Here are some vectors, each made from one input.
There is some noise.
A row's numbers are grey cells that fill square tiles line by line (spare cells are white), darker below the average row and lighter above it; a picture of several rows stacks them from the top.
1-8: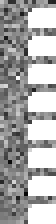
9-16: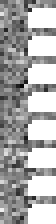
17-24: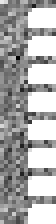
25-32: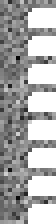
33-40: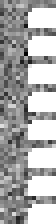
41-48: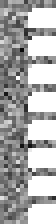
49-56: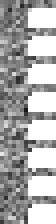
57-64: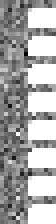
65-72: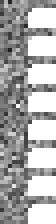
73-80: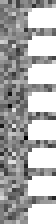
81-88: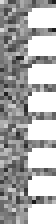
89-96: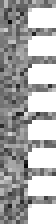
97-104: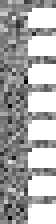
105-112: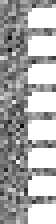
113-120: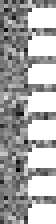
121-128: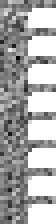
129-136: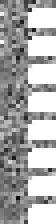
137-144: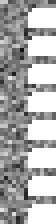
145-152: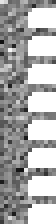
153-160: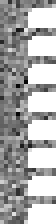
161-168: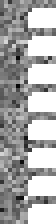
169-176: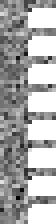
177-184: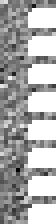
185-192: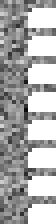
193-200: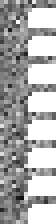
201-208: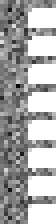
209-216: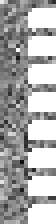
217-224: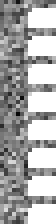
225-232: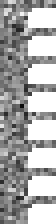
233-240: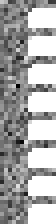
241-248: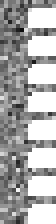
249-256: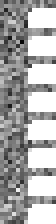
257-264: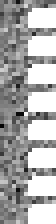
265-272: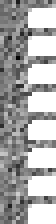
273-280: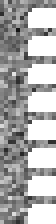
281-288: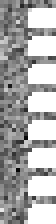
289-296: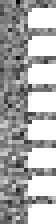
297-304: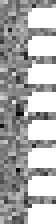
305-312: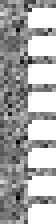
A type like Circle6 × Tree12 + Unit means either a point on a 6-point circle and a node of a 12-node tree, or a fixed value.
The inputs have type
Circle10 + Circle18 + Line15.
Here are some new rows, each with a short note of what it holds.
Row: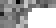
a point on an 18-point circle
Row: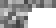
a point on a 15-point line
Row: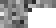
a point on a 15-point line
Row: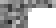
a point on a 10-point circle
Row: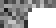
a point on an 18-point circle
